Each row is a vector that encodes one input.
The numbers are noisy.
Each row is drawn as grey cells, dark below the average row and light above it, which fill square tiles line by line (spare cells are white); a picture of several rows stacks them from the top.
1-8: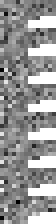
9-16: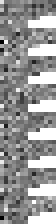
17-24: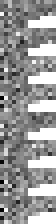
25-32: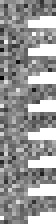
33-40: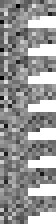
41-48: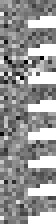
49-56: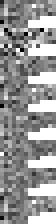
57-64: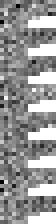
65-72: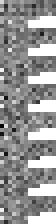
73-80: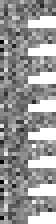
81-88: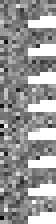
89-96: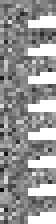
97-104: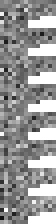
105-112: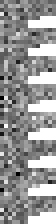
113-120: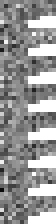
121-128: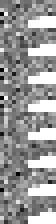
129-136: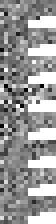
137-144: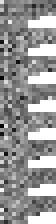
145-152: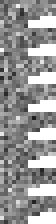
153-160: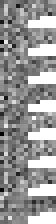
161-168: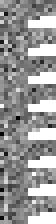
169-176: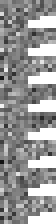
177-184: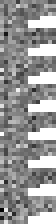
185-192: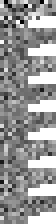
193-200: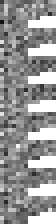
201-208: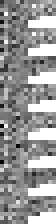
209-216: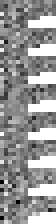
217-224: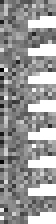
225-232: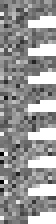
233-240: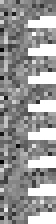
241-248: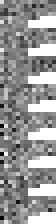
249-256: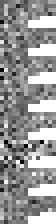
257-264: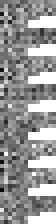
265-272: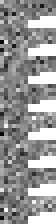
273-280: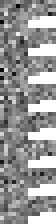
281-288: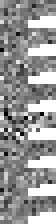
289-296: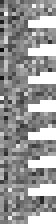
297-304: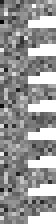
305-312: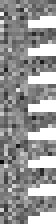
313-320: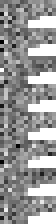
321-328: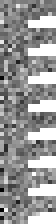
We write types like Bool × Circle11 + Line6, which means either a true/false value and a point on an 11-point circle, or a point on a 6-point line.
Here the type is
List2(Bool × Line9).
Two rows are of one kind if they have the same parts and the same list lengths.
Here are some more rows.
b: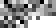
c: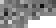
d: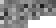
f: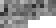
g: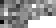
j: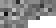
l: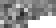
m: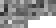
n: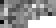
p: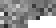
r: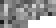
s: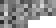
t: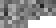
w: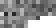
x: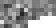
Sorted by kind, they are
b
c, d, f, j, l, m, p, t, w, x
g, n, r, s

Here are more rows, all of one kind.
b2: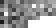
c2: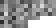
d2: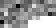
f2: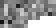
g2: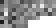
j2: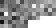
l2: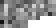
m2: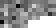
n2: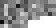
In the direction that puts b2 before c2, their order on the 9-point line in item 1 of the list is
j2, b2, g2, c2, l2, f2, n2, m2, d2.
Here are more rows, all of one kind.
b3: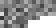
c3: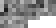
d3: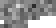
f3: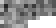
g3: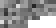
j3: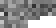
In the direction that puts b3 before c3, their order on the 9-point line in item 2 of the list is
j3, f3, d3, b3, g3, c3.
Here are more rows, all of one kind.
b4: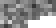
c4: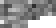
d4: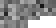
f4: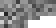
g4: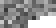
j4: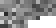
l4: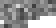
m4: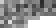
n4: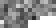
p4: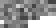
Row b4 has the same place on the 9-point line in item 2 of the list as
c4 and j4.
